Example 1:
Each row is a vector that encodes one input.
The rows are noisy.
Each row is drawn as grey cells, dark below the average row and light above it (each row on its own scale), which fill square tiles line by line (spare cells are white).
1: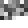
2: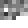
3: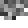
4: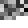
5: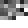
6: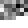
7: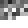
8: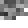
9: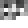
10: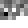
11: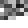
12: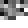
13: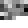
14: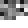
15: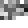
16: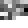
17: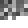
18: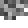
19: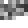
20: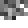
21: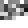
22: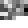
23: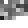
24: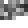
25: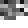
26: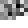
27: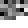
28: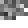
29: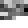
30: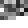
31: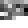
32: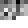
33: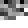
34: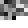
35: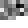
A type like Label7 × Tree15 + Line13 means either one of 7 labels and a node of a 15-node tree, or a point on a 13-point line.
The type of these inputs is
Line6.
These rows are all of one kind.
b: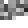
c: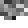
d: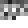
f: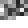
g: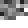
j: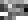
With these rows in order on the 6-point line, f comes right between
b and d.
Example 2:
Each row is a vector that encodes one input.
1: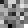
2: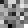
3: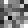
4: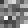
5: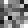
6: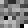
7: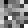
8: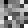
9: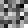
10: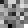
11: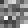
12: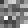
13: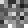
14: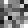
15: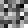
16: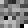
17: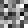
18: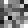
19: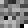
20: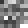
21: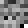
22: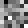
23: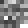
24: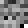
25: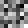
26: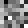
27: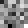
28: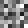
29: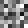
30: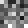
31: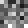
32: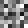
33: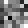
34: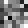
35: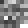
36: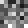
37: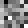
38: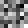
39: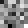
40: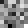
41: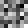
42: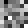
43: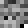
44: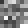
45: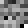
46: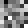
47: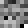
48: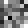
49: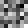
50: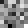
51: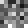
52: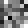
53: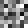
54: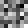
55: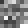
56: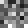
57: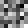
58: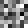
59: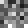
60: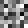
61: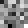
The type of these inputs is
Bool × Bool × Bool.
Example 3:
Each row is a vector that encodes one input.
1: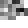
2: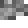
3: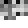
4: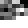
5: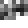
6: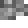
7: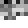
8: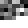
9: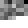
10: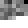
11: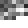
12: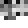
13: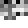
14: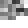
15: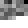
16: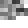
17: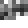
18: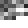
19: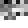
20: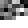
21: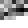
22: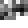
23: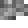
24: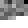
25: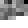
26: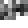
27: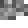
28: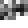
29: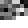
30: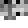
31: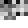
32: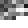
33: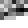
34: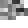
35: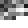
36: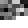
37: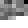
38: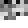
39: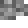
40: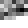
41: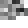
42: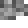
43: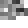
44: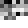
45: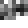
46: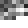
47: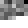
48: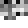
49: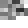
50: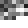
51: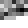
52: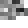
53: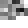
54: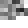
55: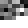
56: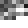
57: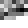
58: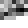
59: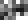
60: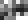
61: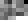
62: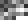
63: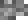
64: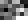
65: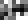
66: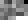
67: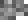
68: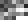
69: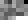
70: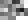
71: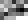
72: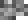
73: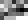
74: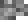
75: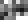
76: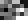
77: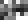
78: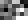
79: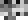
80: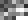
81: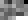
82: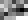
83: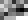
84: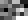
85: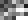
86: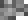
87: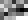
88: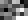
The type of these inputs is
Bool × Bool × Bool.
